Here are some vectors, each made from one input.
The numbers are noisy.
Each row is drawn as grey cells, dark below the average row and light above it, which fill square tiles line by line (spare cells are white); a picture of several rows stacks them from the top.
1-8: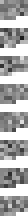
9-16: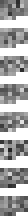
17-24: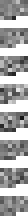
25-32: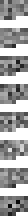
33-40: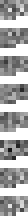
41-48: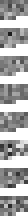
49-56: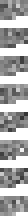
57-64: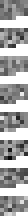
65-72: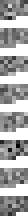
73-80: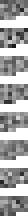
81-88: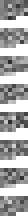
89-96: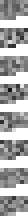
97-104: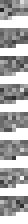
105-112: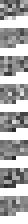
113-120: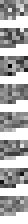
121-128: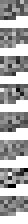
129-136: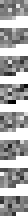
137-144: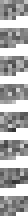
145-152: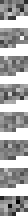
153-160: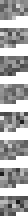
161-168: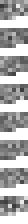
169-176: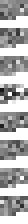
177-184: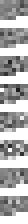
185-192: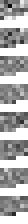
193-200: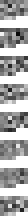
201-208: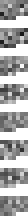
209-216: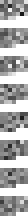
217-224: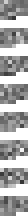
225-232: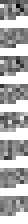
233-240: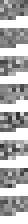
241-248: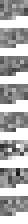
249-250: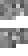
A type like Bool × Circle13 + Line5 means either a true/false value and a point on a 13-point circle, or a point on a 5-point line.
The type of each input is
Bool × Label11 + Label9.
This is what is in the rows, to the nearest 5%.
About 55% of them hold one of 9 labels. The rest hold one of 11 labels and a true/false value.
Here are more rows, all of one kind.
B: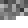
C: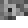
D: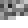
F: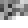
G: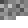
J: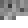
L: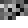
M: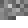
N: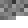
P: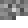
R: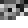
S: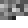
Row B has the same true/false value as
G, L and R.
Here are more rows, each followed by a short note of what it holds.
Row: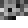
one of 11 labels and a true/false value
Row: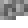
one of 9 labels
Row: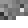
one of 9 labels
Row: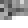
one of 11 labels and a true/false value
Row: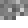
one of 9 labels
